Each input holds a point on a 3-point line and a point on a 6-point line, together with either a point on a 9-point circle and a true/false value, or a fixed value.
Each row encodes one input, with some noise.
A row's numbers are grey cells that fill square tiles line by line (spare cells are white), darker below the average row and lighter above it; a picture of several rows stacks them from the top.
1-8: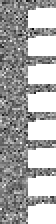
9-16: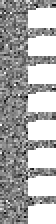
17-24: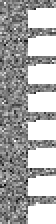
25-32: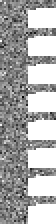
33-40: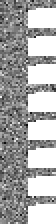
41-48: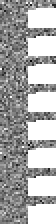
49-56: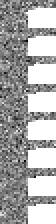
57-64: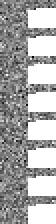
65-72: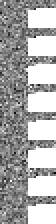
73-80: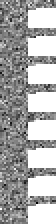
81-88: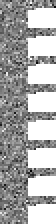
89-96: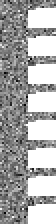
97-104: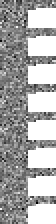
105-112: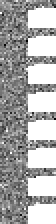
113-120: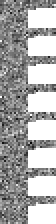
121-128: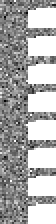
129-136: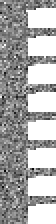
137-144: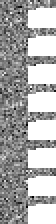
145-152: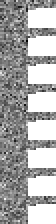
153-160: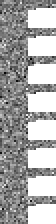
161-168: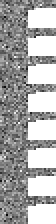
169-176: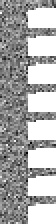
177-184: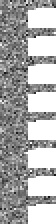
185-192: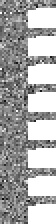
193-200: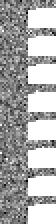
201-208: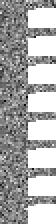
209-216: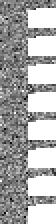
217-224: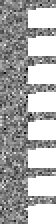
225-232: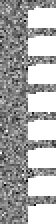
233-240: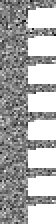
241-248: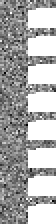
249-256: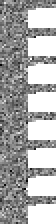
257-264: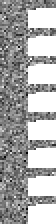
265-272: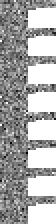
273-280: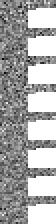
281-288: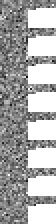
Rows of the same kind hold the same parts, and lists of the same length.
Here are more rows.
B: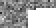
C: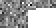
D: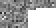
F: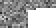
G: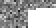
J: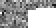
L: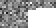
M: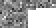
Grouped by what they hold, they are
B, D, F, G, M
C, J, L

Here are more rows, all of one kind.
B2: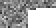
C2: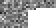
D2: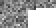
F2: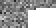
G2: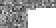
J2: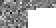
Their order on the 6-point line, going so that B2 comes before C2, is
B2, C2, F2, J2, D2, G2.
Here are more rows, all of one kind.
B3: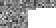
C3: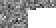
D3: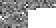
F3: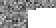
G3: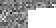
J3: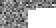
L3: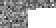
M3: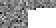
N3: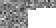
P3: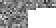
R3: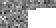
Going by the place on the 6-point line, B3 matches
G3, J3 and L3.
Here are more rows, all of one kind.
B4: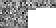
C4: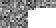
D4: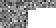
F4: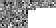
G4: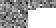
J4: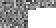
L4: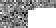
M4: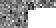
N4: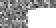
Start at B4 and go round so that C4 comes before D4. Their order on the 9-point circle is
B4, F4, G4, N4, L4, M4, C4, D4, J4.
